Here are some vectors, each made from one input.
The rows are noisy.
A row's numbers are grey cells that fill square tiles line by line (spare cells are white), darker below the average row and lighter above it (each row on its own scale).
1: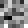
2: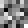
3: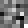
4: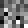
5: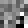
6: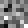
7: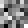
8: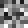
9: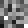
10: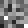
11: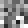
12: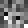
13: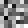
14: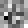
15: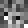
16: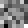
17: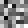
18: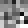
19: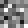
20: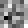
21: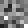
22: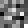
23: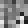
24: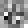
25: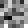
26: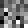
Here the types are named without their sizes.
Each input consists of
three true/false values.
